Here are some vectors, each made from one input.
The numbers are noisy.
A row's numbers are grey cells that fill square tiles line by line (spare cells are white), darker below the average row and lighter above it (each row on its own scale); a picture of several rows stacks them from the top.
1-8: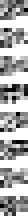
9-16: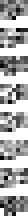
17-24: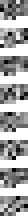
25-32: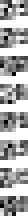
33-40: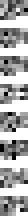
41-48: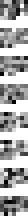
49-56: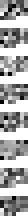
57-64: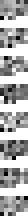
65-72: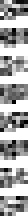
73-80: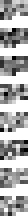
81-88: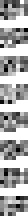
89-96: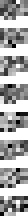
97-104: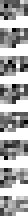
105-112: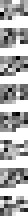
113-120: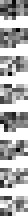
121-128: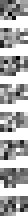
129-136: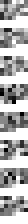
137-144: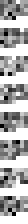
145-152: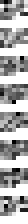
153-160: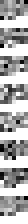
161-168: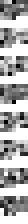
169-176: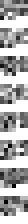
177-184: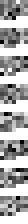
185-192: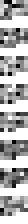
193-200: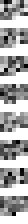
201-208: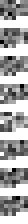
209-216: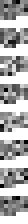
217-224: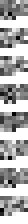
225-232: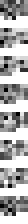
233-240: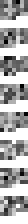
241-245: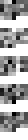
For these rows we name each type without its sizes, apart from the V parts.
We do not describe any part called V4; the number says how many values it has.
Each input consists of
a point on a circle, together with either a point on a line, or a value of V4.
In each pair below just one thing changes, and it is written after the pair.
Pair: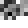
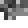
the place on the circle
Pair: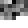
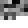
the place on the line
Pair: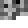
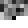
the place on the line
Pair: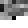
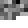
the place on the line
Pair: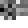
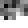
the place on the line
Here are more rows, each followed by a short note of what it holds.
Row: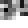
a point on a circle and a value of V4
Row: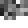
a point on a circle and a point on a line
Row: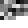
a point on a circle and a value of V4
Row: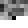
a point on a circle and a point on a line
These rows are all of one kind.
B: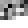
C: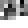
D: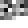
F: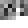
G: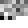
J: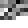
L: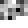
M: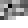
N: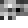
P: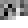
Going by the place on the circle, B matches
C, F, M and P.
